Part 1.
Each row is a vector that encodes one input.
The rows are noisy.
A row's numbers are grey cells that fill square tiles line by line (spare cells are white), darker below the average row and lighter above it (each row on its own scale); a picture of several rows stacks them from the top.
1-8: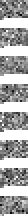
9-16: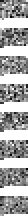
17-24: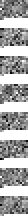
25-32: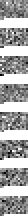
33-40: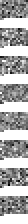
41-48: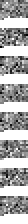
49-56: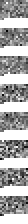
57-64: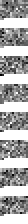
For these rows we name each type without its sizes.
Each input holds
a point on a line.
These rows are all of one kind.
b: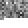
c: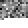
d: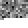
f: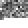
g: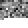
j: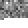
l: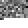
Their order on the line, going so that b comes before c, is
d, f, l, b, j, g, c.
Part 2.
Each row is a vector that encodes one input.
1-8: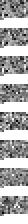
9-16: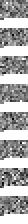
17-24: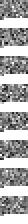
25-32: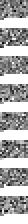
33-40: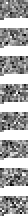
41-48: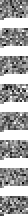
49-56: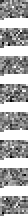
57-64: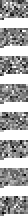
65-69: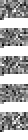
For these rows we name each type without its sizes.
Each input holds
a point on a line.
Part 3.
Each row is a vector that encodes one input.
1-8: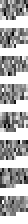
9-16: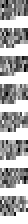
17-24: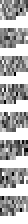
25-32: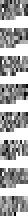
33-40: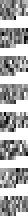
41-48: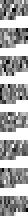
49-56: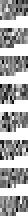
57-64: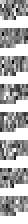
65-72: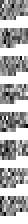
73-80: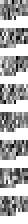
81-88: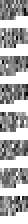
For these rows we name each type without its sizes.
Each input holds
a point on a line.
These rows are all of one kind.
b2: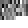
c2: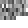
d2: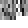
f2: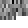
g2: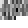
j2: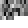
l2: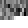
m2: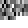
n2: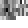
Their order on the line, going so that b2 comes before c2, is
n2, m2, d2, f2, l2, j2, b2, g2, c2.
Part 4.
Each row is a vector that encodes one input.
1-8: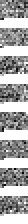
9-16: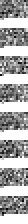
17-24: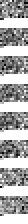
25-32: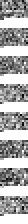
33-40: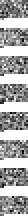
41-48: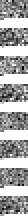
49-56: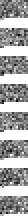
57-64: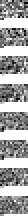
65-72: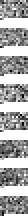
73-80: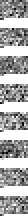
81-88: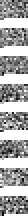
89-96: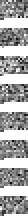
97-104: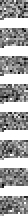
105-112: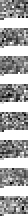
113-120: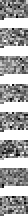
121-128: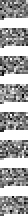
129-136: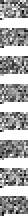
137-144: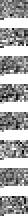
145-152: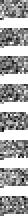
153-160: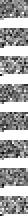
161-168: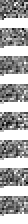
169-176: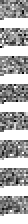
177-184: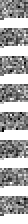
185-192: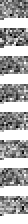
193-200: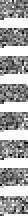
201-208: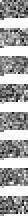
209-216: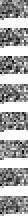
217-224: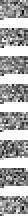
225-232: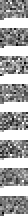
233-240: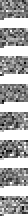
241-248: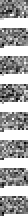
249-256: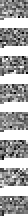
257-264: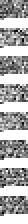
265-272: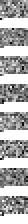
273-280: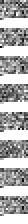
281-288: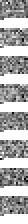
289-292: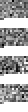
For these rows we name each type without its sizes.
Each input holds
a point on a line.
